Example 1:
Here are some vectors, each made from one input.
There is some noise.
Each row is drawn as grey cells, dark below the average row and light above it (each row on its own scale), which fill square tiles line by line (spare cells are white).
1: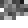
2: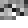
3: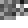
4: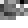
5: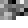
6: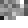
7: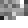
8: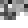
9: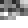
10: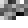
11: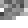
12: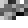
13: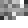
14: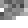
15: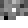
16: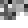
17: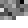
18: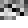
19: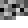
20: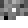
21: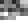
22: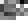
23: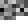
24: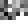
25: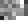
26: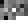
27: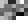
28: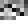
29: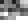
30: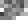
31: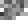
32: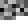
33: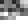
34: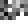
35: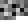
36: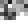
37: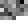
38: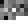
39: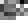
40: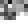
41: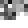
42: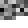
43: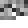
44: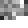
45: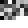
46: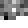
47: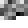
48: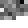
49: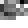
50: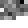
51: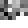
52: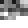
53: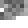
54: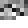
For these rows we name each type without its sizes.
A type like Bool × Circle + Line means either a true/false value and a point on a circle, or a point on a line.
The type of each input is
Label.
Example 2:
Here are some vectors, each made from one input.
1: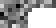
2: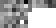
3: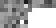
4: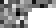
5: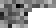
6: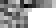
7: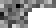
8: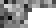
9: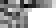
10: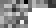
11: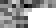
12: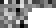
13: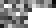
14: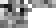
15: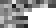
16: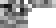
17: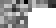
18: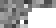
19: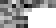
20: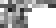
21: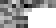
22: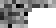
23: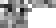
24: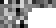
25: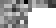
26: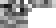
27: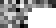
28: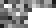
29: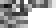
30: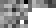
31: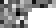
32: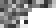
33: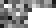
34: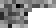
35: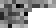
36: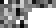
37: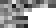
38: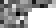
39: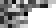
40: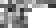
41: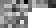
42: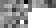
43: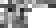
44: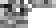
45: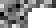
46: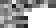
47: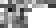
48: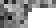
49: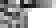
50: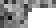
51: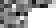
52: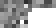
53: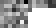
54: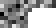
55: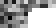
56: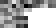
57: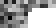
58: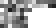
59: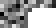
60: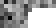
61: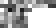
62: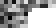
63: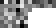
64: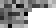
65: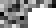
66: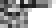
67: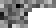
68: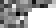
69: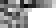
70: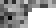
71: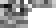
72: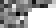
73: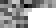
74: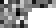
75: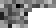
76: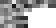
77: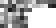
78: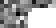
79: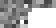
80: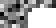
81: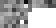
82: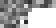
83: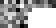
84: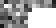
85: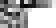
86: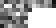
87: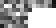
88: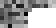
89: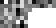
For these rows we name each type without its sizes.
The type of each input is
Label.
